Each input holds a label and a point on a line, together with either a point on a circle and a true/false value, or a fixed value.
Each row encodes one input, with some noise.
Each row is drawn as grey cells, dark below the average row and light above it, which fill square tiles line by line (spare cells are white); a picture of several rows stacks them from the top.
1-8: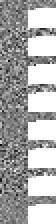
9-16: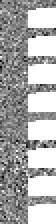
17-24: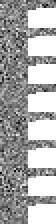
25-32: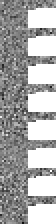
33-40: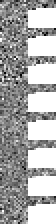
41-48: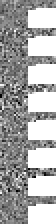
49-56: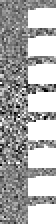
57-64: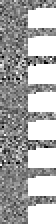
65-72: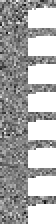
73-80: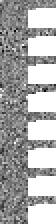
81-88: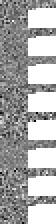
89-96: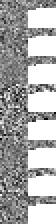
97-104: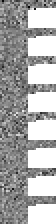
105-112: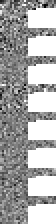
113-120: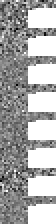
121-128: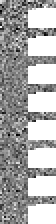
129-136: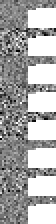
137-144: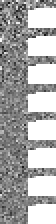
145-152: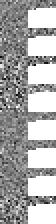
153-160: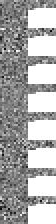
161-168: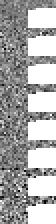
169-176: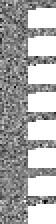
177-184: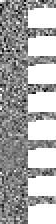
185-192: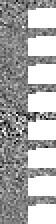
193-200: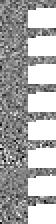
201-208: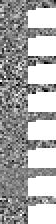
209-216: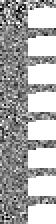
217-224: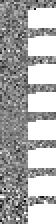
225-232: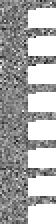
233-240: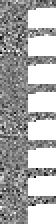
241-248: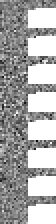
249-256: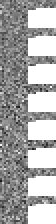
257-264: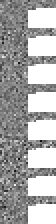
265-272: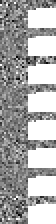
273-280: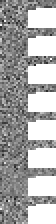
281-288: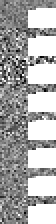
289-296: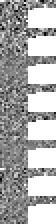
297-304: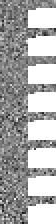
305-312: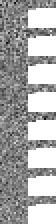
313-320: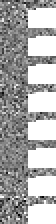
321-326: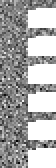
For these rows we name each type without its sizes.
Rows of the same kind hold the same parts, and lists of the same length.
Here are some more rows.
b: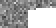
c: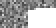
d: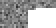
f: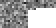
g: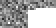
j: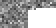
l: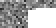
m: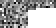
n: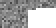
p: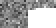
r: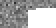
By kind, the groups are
b, c, d, g, p
f, j, l, m, n, r

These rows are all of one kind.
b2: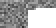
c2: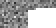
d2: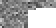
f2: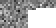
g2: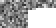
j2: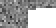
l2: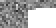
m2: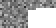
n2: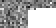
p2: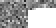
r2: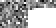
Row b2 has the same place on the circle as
d2 and p2.
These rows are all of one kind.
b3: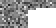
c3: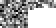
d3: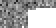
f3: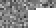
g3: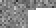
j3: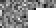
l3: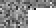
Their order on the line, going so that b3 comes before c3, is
l3, b3, c3, j3, f3, g3, d3.
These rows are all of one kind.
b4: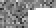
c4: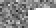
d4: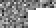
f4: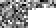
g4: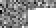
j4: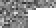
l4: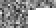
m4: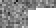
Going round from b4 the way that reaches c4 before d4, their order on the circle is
b4, m4, c4, f4, g4, j4, d4, l4.
